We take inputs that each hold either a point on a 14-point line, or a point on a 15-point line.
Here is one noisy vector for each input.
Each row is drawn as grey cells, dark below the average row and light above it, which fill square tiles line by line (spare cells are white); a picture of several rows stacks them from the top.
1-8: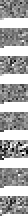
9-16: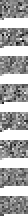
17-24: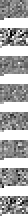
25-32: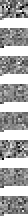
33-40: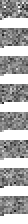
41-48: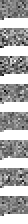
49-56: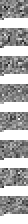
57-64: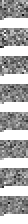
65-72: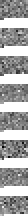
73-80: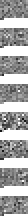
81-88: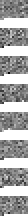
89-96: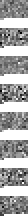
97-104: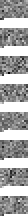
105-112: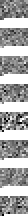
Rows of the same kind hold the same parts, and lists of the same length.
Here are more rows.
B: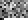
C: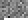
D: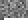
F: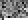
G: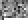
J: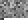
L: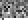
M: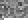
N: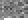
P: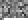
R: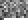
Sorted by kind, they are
B, C, D, F, G, J, P, R
L, M, N

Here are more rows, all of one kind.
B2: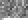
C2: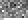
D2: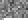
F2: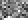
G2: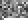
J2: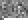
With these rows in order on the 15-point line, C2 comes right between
G2 and J2.
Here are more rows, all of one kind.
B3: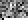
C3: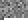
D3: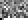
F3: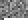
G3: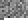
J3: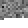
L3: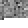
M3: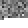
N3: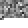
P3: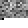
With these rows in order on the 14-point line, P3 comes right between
L3 and N3.
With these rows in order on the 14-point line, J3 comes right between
B3 and M3.
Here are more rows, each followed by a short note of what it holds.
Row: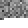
a point on a 14-point line
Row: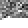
a point on a 15-point line
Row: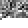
a point on a 15-point line
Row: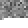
a point on a 15-point line
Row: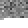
a point on a 15-point line
